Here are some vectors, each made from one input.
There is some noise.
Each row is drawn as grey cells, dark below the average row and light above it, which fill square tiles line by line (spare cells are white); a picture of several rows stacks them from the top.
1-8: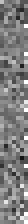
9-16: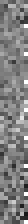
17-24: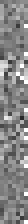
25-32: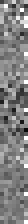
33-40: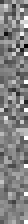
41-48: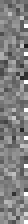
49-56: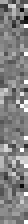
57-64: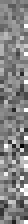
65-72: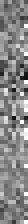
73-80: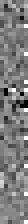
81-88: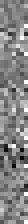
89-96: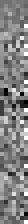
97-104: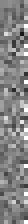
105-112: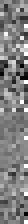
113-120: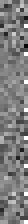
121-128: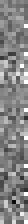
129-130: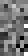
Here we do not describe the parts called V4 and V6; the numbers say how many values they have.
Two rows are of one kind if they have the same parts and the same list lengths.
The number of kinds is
2.
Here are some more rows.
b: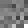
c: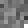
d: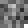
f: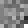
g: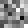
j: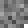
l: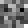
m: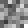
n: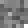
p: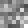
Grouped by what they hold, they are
b, c, d, j, l, m, n
f, g, p

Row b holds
a node of a 7-node tree, a value of V4 and a value of V6.
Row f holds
a node of each of two 7-node trees and a value of V6.
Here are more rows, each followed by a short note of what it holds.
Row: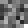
a node of a 7-node tree, a value of V4 and a value of V6
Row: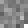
a node of each of two 7-node trees and a value of V6
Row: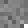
a node of a 7-node tree, a value of V4 and a value of V6
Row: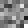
a node of a 7-node tree, a value of V4 and a value of V6
